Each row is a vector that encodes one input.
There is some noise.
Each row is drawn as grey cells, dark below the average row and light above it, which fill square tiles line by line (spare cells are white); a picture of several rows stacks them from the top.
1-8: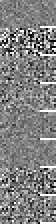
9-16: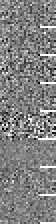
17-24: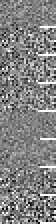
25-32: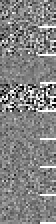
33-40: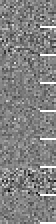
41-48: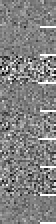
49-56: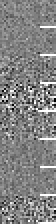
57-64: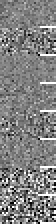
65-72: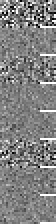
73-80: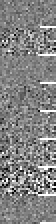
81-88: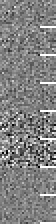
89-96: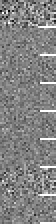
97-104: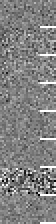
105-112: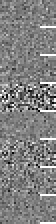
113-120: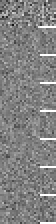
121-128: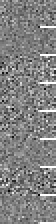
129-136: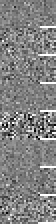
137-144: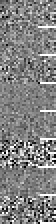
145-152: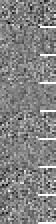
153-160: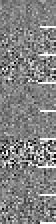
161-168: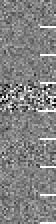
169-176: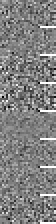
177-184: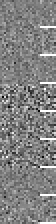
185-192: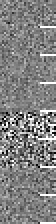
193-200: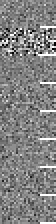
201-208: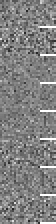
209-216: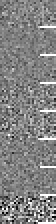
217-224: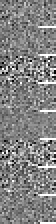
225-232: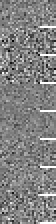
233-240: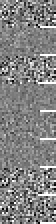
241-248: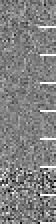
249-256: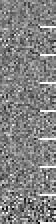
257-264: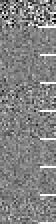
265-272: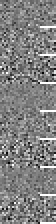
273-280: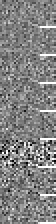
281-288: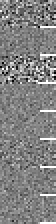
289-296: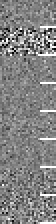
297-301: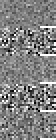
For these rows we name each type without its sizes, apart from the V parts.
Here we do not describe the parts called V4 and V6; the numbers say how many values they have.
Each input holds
a point on a circle, a node of each of two trees, a value of V4 and a value of V6.
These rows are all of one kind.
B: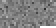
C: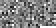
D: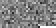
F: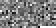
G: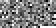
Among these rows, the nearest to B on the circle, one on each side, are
D and F.
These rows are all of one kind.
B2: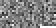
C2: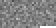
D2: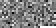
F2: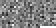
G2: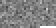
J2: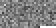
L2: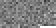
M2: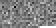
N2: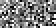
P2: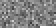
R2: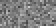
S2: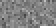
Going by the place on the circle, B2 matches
C2, D2, L2 and R2.
